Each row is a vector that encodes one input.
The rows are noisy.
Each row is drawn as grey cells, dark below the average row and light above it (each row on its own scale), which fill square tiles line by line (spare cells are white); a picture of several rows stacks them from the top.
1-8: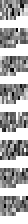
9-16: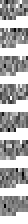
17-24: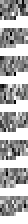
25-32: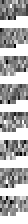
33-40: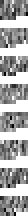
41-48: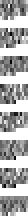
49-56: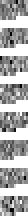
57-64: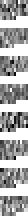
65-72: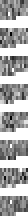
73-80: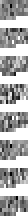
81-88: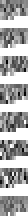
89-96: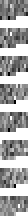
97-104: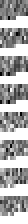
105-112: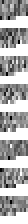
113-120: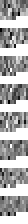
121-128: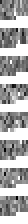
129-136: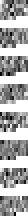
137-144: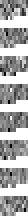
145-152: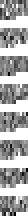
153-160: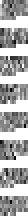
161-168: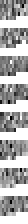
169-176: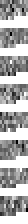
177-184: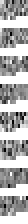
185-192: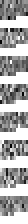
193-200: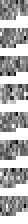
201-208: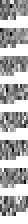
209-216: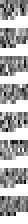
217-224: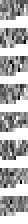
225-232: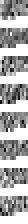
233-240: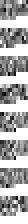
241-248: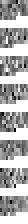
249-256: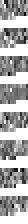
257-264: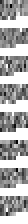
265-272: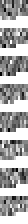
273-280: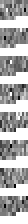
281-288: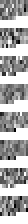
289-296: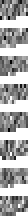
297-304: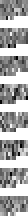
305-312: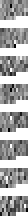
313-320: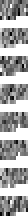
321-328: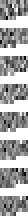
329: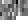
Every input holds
one of 11 labels and a true/false value.
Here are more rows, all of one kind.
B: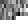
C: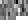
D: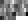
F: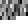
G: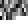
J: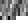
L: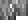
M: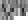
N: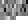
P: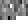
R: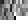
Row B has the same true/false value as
C, M, N and R.
